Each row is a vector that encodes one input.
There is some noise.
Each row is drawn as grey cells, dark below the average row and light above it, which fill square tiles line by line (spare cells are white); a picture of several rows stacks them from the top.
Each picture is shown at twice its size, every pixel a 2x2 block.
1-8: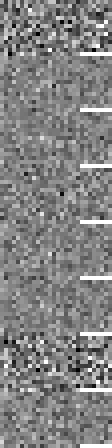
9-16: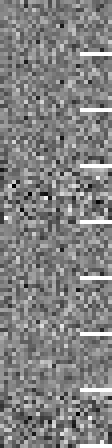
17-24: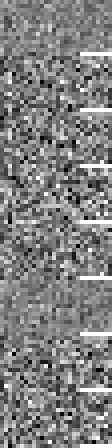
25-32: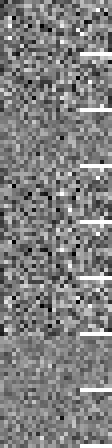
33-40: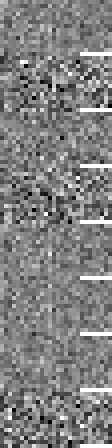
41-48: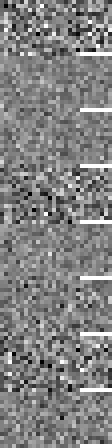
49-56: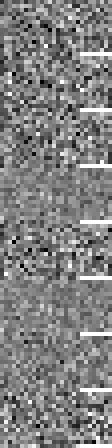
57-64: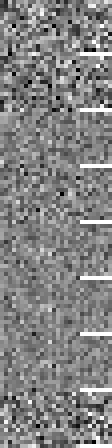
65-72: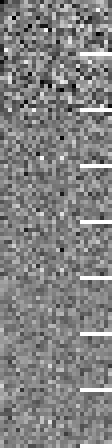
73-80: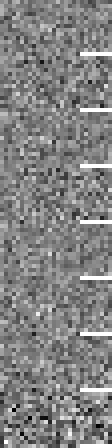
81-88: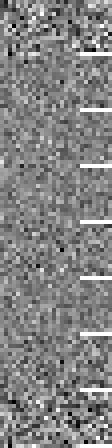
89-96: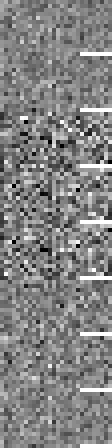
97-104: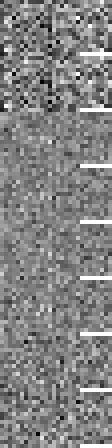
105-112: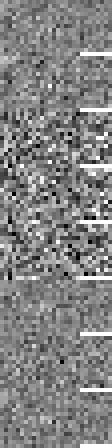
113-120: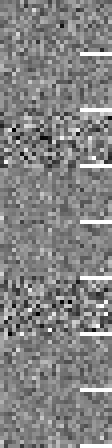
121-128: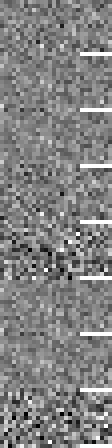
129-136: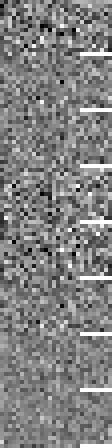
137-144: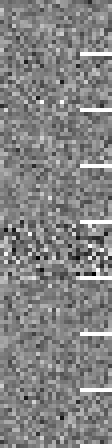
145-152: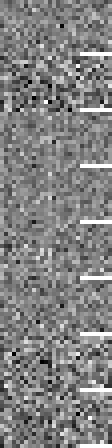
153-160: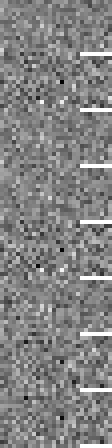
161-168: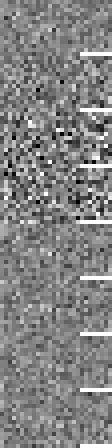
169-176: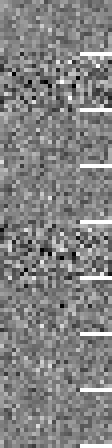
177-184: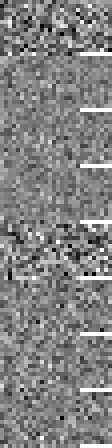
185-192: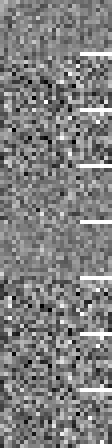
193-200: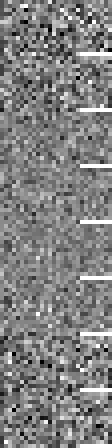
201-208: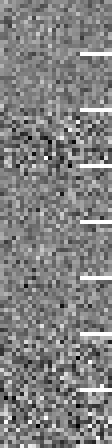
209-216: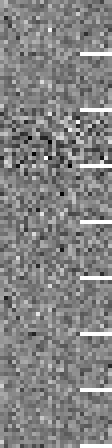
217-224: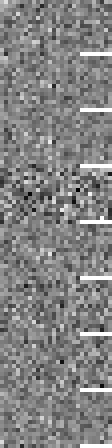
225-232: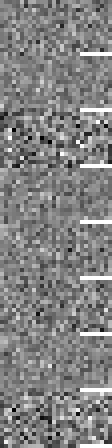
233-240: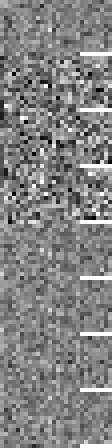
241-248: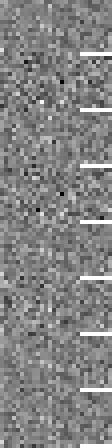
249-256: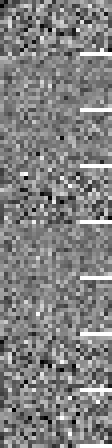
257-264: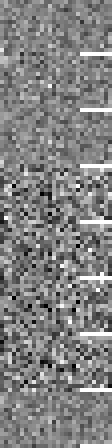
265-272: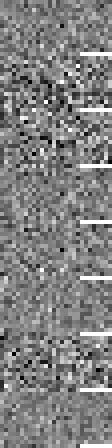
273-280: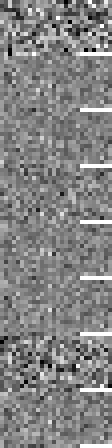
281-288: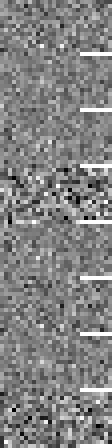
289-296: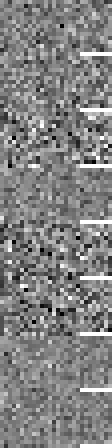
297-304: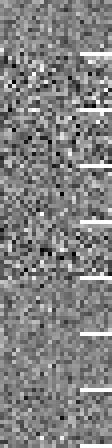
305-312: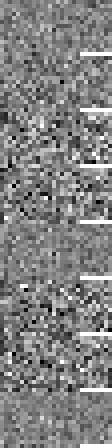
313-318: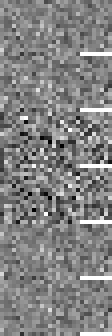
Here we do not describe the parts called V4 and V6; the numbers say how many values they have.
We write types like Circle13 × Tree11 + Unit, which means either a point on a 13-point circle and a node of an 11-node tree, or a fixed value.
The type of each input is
Bool × (Circle9 + Unit) × V6 + Line8 + V4.
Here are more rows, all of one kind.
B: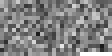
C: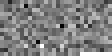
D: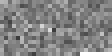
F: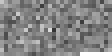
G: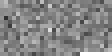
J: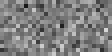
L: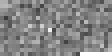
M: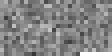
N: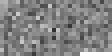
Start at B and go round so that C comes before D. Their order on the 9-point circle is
B, G, J, C, N, F, L, D, M.
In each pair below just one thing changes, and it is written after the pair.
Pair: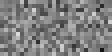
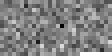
the value of V6
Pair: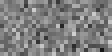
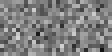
the value of V6
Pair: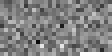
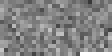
the true/false value
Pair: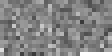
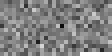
the true/false value
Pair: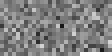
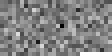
the value of V6
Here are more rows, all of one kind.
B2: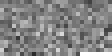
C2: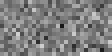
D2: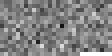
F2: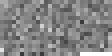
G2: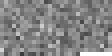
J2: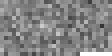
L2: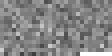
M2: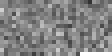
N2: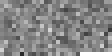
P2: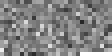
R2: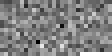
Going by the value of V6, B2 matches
D2 and R2.
